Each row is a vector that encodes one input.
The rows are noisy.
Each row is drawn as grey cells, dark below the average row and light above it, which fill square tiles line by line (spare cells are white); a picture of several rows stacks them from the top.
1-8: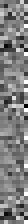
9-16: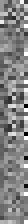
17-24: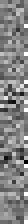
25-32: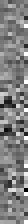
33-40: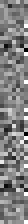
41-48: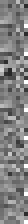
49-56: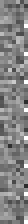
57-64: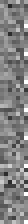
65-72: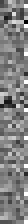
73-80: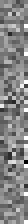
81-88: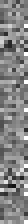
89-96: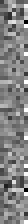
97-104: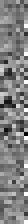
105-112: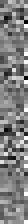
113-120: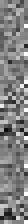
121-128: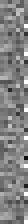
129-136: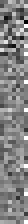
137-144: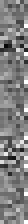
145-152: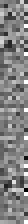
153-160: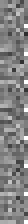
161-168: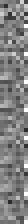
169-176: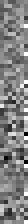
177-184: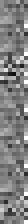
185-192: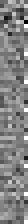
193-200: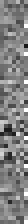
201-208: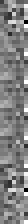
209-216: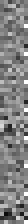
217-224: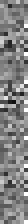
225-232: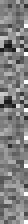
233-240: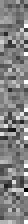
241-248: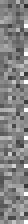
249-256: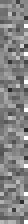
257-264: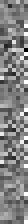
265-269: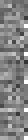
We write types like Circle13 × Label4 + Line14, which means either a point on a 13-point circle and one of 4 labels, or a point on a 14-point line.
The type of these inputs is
(Bool × Bool × Bool + Unit) × Line11 + Line9.
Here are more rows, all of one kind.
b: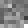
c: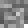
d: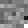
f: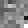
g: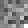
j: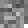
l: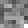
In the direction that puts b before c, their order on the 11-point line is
g, f, l, j, b, c, d.
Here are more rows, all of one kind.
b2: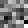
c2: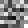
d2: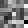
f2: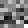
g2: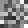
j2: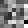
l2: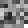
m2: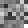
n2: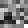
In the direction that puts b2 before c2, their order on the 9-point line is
j2, d2, b2, f2, n2, l2, m2, g2, c2.
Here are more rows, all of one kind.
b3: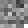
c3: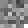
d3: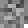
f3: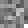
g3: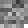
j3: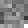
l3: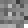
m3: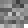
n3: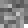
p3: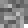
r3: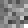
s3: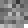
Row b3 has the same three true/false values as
c3 and r3.
